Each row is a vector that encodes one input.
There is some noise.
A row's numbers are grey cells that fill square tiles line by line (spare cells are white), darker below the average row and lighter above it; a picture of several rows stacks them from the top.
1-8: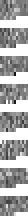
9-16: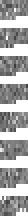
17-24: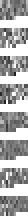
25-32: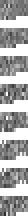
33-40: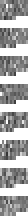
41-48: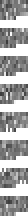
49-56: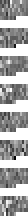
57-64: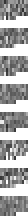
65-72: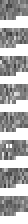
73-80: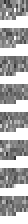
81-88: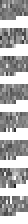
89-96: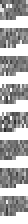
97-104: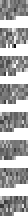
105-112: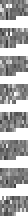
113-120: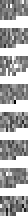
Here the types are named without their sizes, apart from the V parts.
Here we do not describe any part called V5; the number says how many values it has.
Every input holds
either a point on a line, or a list of items, each a true/false value and a value of V5.
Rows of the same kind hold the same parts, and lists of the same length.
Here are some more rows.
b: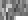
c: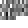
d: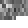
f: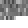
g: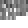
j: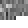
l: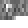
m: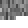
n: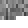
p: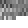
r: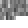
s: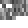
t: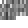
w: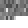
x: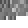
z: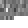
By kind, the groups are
b, f, g, p, r, w, z
c, t
d, j, l, m, n, s
x

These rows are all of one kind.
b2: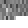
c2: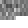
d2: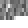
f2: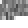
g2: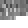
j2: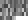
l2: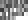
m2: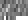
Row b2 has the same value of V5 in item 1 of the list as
d2 and g2.
